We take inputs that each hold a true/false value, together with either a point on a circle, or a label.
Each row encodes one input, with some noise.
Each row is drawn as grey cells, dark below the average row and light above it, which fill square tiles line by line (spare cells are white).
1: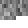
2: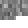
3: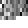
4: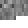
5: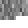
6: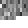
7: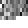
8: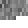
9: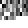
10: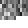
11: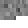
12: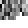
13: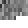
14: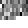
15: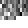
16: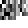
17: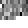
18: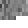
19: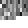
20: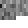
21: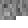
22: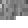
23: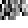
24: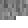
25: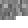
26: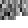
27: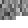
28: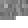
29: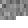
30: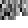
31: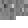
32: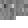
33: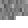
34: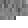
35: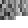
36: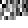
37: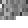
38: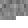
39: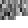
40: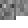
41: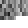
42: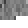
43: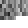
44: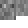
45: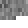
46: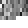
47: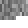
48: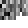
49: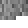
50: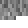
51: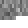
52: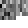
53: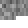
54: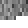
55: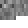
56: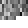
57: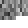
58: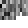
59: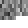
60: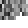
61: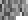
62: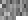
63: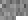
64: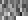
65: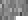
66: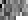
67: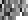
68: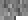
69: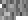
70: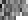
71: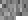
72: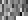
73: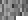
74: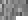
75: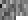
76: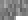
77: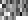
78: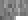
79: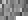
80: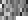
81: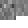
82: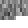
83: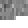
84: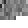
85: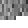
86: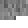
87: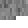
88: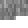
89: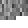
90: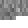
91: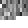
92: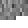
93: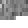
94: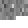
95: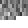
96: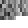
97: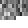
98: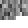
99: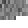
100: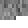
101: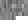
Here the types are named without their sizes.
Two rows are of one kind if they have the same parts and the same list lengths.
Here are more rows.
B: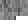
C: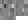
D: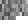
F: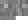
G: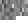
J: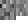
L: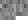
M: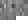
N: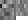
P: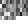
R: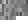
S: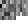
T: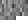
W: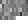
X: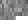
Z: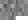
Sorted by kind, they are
B, J, M, N, S, T
C, D, F, G, L, P, R, W, X, Z

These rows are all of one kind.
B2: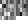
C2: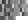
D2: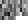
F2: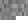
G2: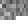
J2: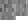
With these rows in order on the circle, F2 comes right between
G2 and J2.
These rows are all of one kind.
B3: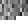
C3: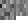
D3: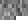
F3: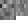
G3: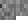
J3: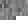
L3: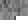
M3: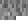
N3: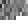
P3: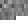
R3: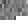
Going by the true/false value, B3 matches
C3, F3, G3 and P3.
